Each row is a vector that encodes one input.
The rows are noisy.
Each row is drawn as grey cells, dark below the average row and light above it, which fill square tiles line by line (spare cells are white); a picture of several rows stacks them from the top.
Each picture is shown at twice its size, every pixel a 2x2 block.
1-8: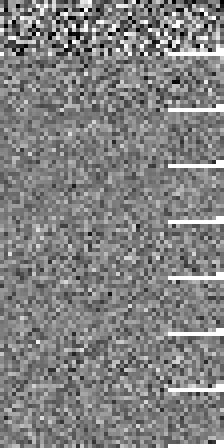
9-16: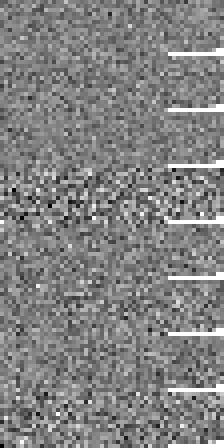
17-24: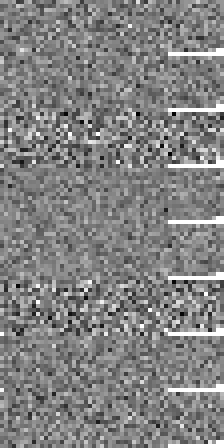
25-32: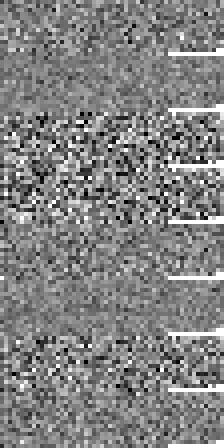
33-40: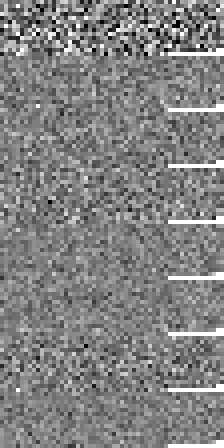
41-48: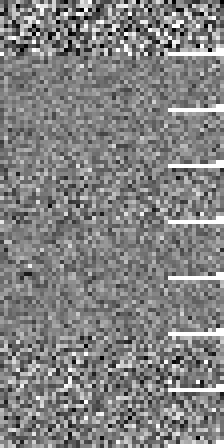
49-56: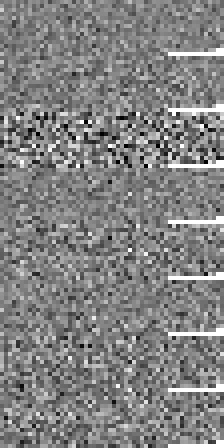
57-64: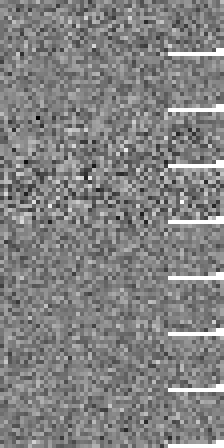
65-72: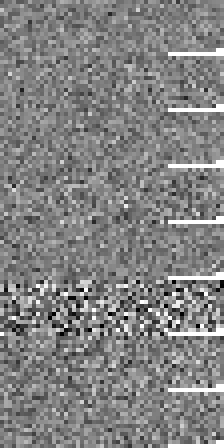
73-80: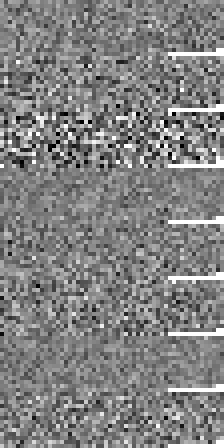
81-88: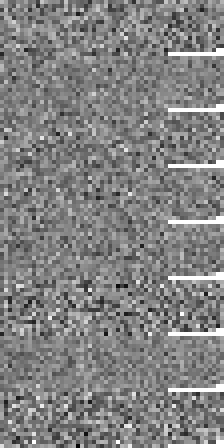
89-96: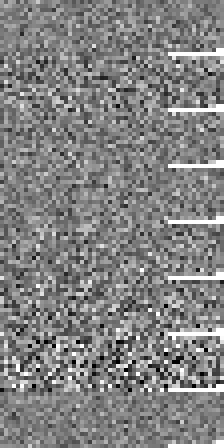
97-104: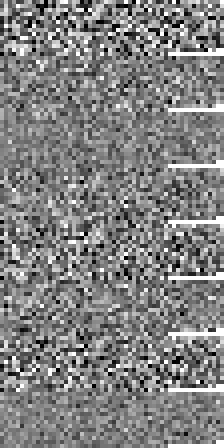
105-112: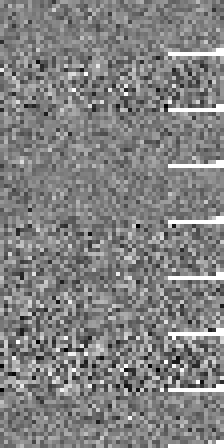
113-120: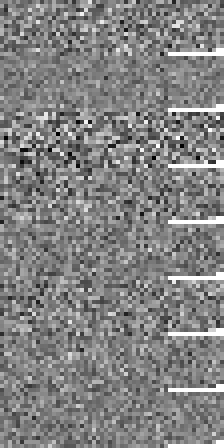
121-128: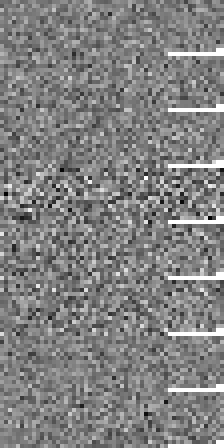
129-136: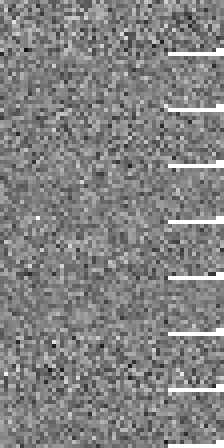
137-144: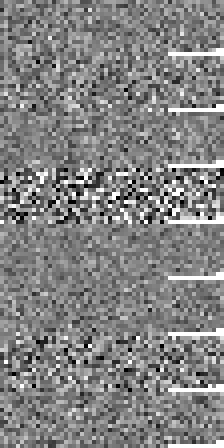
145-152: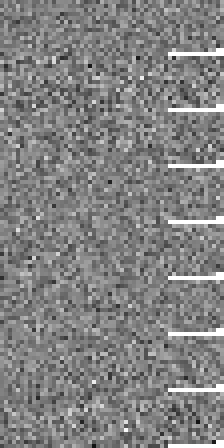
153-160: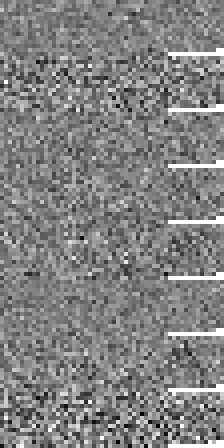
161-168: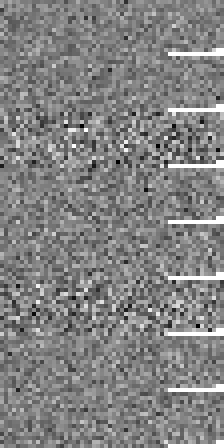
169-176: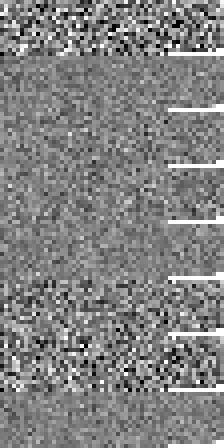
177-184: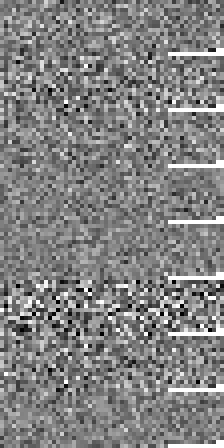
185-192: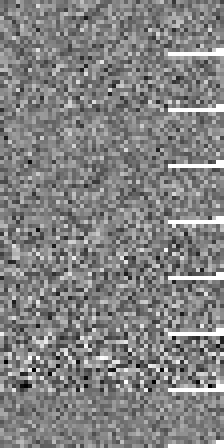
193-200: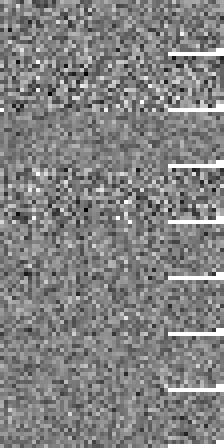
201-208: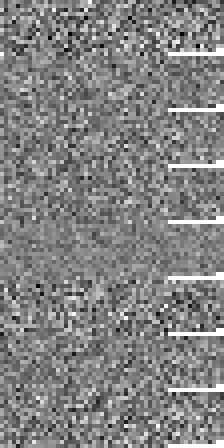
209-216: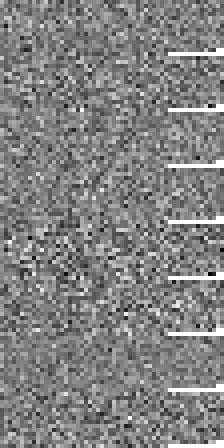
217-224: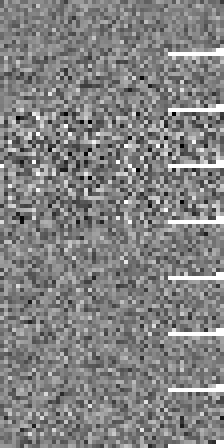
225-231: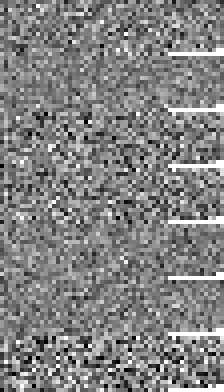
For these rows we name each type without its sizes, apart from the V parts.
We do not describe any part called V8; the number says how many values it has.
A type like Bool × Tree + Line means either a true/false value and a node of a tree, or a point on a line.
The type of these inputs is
Bool × (Line + V8) + List(Circle).
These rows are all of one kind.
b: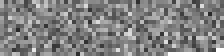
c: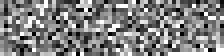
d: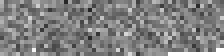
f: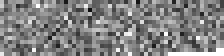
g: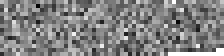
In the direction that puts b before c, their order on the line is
b, f, d, g, c.
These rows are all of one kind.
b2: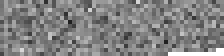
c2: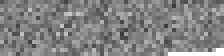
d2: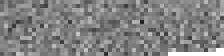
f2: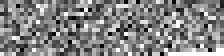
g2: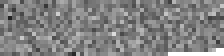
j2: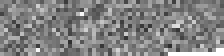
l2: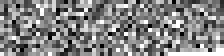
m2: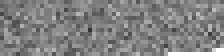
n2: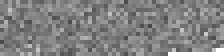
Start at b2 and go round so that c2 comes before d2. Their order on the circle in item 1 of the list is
b2, f2, c2, g2, m2, l2, d2, n2, j2.
